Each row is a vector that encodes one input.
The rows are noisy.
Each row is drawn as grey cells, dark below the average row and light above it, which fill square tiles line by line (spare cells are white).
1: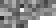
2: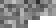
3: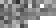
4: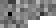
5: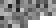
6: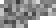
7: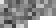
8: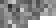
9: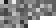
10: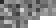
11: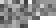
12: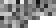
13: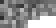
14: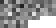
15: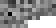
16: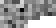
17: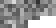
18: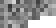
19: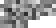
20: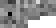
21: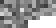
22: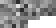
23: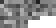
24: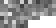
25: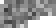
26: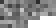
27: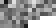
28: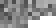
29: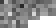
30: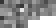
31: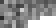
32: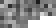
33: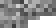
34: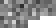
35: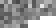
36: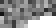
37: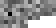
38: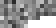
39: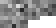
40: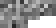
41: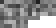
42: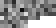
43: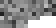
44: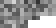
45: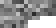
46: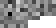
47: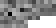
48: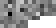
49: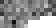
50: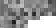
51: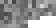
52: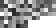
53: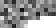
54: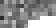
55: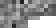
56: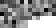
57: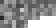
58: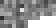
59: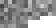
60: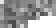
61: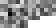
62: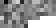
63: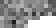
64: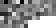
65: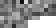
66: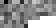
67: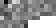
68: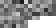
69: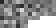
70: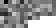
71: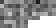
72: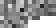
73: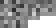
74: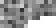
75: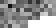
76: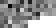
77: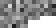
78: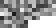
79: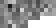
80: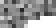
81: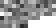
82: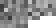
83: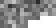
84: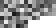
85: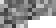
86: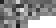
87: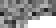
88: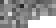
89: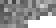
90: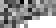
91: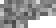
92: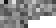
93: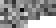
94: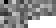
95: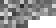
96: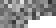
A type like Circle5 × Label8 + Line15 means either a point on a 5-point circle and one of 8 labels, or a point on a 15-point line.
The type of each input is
(Label7 + Line4) × Line4.
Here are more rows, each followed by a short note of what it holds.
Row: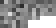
a point on each of two 4-point lines
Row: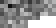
a point on each of two 4-point lines
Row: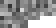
a point on each of two 4-point lines
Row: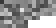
a point on each of two 4-point lines
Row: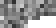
one of 7 labels and a point on a 4-point line
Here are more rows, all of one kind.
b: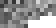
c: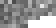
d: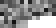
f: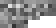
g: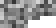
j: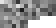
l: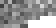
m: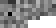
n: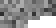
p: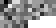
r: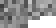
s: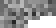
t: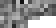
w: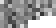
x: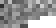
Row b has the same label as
c, l, r and x.
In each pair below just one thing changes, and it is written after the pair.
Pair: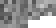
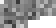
the label
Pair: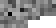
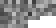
the label
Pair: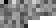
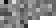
the place on the 4-point line
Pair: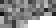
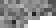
the place on the 4-point line
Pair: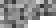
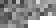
the label
